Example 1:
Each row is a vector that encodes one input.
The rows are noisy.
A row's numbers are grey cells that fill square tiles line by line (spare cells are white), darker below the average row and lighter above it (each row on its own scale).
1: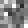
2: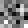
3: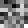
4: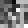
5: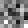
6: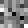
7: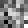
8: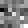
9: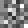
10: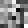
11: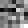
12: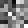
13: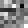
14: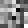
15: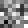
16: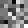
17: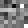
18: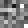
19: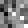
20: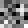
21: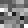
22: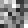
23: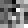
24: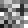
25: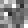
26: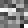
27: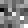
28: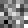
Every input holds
three true/false values.
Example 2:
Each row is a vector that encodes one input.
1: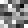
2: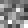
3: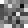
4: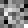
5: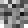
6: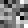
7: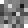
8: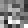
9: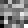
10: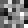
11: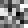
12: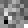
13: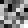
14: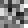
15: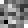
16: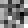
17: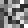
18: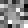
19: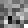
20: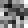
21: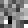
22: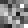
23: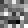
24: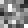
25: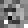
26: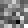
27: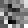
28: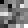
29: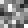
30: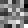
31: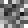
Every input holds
a node of a 7-node tree.
